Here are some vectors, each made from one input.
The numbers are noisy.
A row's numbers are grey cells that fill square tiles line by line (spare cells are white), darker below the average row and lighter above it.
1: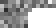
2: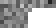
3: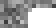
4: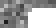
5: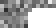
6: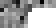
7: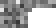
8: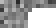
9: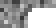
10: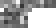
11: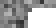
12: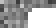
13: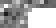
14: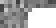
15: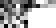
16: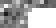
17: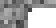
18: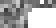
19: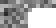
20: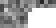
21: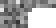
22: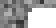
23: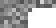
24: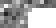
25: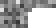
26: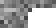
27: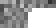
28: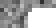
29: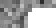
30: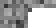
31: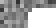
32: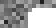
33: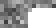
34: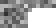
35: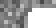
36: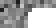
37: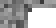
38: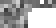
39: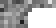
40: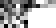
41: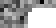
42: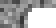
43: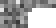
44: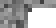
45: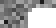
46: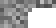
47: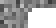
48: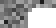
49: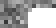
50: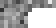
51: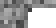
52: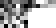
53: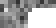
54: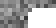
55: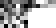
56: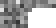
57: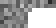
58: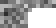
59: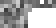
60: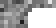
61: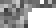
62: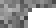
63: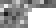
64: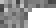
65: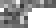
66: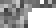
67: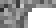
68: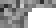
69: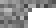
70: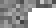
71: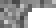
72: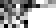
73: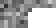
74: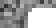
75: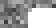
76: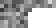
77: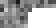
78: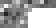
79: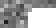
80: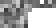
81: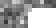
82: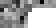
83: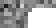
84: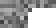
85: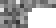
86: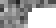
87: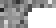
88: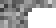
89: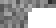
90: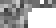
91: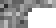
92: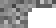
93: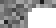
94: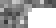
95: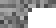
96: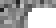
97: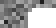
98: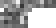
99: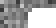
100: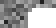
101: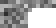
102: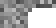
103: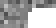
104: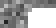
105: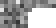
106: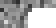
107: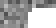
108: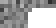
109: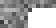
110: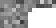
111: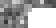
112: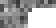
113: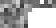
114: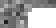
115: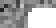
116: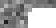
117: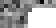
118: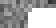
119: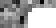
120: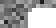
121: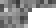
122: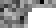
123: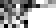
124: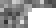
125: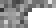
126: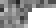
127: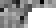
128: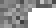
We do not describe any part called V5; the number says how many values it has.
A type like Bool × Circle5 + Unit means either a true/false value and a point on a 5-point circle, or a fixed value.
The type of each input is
List2(Bool × V5).
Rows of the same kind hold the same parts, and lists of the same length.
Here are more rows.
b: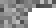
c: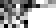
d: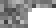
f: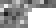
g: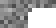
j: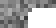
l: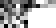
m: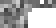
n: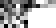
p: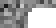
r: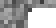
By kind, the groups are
b, g, j, p, r
c, l, n
d, f, m

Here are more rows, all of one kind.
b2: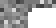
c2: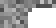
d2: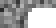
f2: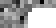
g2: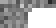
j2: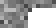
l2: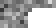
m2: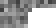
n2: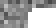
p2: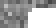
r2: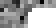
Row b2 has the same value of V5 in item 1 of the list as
c2 and l2.
